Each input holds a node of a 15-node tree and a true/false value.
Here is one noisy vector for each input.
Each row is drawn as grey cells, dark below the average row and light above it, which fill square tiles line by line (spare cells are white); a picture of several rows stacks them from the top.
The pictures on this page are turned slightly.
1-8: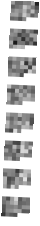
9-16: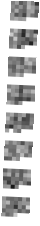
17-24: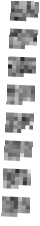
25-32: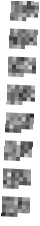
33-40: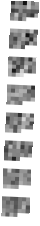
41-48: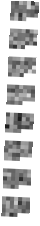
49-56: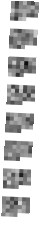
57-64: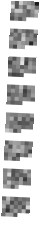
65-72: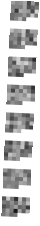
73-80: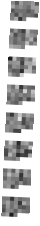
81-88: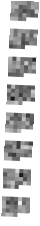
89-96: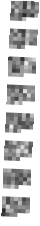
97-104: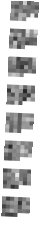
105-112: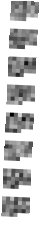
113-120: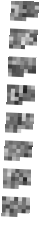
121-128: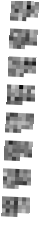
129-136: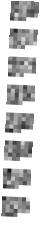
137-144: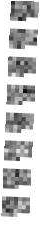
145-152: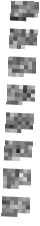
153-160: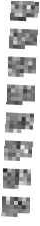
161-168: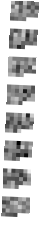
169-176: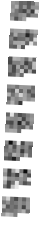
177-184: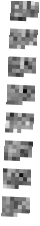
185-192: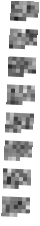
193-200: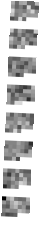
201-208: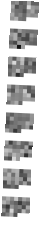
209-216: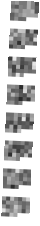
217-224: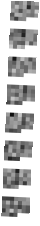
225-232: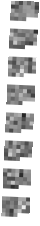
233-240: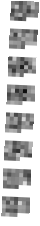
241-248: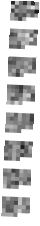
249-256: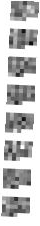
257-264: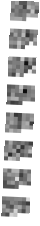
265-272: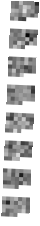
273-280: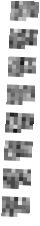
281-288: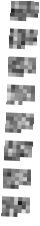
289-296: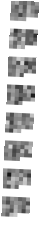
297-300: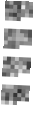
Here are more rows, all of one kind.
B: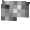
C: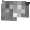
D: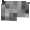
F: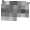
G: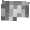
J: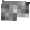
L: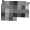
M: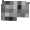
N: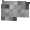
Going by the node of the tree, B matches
J and N.
